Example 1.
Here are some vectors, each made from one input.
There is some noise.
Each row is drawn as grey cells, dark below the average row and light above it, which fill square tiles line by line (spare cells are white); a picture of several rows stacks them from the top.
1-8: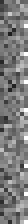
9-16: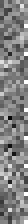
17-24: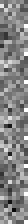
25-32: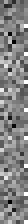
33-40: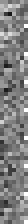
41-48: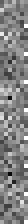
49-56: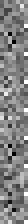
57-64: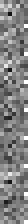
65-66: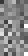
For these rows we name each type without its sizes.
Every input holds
a label and a point on a line.
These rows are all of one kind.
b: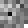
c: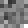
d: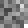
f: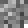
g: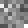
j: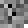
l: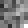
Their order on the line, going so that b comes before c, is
g, b, f, d, l, c, j.
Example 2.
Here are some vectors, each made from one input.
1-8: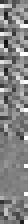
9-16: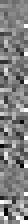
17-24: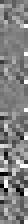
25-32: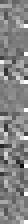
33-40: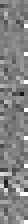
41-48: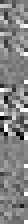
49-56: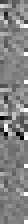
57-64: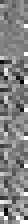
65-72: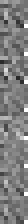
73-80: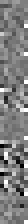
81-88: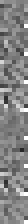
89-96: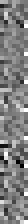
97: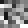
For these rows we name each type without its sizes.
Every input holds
either a point on a circle and a true/false value, or a fixed value.
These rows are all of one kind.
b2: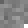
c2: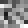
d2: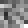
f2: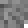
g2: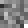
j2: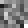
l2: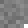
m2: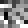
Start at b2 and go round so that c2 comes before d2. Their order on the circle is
b2, g2, c2, d2, l2, f2, m2, j2.
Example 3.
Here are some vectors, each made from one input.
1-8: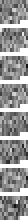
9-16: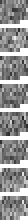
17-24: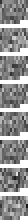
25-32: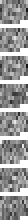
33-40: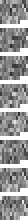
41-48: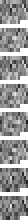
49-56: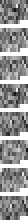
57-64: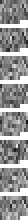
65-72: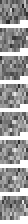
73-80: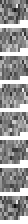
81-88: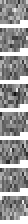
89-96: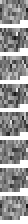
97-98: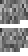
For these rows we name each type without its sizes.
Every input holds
a point on a line and a true/false value.
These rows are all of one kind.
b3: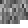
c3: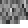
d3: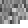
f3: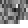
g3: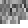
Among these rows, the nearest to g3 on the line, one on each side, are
d3 and f3.
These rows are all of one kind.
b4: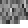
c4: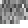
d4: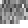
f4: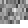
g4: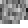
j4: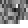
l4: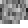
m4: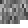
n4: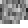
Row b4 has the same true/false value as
j4 and m4.
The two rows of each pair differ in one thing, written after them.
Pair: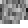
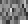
the true/false value
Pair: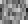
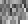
the place on the line
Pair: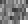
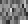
the place on the line
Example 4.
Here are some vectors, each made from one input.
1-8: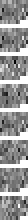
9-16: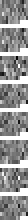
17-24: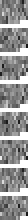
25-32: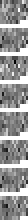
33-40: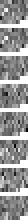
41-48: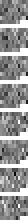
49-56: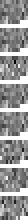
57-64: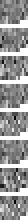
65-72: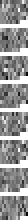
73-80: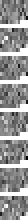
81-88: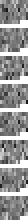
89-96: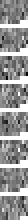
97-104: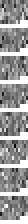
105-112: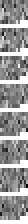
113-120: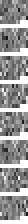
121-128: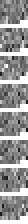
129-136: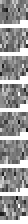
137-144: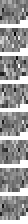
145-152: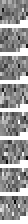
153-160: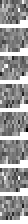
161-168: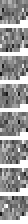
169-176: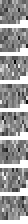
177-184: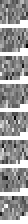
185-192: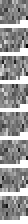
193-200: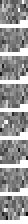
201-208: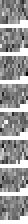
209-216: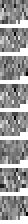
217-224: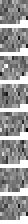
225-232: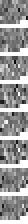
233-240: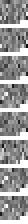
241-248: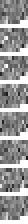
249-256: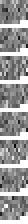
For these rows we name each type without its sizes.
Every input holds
a node of a tree and a true/false value.
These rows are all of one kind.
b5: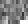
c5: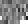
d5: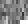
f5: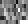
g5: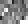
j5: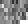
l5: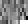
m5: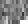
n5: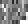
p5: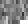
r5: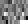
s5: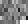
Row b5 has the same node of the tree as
d5, m5, p5 and s5.
